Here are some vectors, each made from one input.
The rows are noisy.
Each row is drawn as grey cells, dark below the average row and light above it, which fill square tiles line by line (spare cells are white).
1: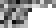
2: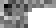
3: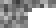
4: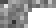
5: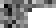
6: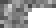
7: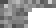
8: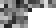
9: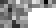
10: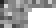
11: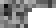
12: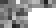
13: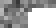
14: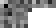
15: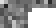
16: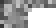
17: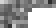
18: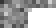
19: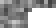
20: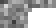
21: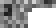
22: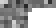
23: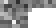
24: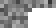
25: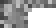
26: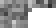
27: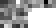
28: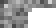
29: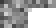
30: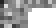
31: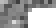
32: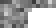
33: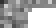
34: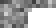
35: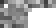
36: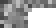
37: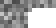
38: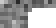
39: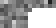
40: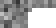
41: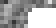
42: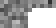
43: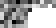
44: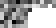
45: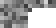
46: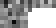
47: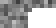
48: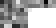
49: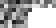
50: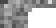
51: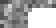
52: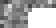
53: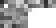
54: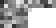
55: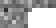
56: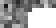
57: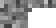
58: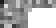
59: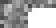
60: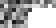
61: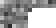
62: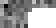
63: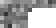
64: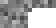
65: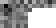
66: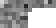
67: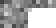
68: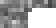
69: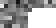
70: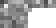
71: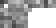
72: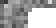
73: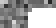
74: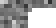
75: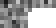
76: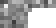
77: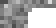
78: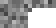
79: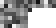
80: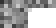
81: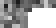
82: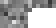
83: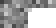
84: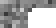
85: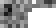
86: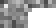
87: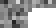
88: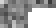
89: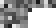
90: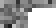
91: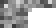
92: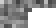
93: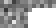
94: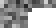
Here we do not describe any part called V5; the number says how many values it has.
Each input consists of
a list of up to two items, each a true/false value and a value of V5.
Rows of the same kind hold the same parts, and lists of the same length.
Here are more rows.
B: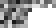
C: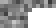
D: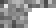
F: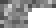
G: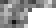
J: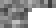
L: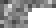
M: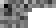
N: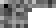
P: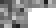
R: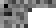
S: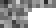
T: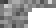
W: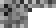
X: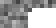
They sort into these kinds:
B
C, J, M, N, R, W, X
D, F, G, L, P, S, T

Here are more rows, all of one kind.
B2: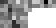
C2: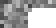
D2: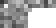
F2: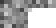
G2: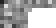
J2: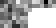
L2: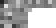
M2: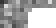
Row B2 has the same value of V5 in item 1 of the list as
D2 and J2.
